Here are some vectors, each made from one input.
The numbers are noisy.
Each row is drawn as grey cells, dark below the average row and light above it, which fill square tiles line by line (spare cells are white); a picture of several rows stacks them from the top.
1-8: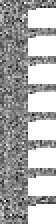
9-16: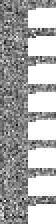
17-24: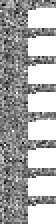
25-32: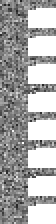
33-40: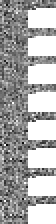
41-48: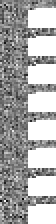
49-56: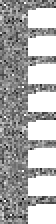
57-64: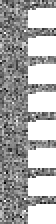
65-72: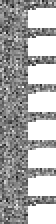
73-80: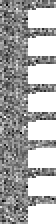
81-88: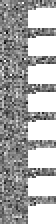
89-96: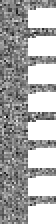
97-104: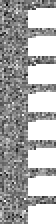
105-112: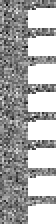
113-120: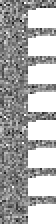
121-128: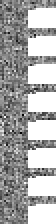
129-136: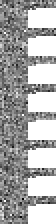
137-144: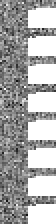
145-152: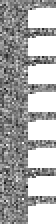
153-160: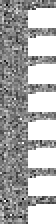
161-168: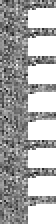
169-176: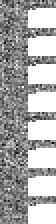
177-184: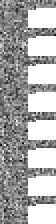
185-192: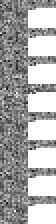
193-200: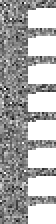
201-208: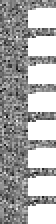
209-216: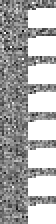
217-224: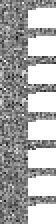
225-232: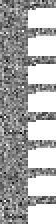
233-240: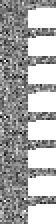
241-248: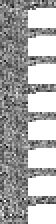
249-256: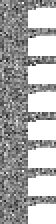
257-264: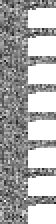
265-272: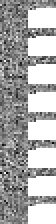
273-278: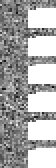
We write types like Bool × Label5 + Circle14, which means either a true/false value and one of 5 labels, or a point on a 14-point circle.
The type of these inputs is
Bool × (Label8 + Line6) + List3(Line7).
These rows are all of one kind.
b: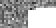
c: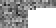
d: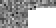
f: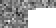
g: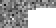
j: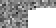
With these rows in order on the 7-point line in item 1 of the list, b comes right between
d and f.
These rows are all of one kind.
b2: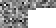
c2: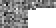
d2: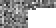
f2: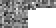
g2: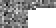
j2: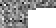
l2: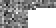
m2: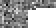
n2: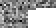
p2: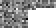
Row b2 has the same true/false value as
j2 and n2.
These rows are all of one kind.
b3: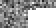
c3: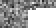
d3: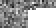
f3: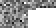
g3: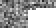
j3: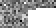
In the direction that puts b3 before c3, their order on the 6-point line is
f3, g3, b3, c3, d3, j3.
